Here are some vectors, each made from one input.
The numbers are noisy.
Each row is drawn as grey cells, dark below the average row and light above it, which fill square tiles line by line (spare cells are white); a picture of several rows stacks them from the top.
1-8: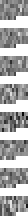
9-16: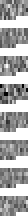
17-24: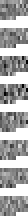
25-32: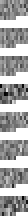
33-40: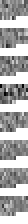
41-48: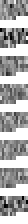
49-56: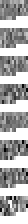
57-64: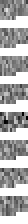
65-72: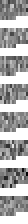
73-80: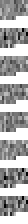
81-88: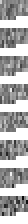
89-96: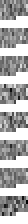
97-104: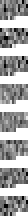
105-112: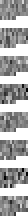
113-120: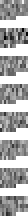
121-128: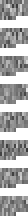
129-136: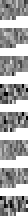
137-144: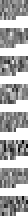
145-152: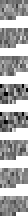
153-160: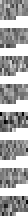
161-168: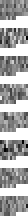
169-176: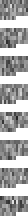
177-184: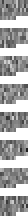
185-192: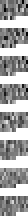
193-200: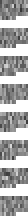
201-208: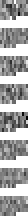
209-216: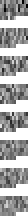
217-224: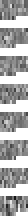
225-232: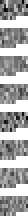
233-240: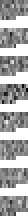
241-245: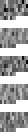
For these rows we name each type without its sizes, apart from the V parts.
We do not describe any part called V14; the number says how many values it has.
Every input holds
either a point on a line, or four true/false values and a value of V14.
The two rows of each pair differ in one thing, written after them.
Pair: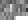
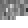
the value of V14
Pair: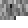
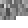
one of the four true/false values
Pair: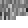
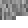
the value of V14
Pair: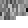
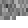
one of the four true/false values
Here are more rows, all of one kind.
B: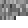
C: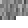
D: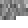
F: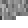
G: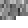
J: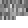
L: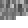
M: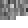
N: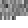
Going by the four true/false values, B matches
D and G.
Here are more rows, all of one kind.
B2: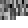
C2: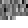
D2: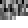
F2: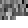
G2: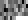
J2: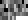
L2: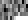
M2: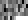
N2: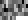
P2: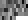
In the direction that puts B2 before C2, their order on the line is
B2, P2, F2, C2, L2, M2, G2, N2, J2, D2.
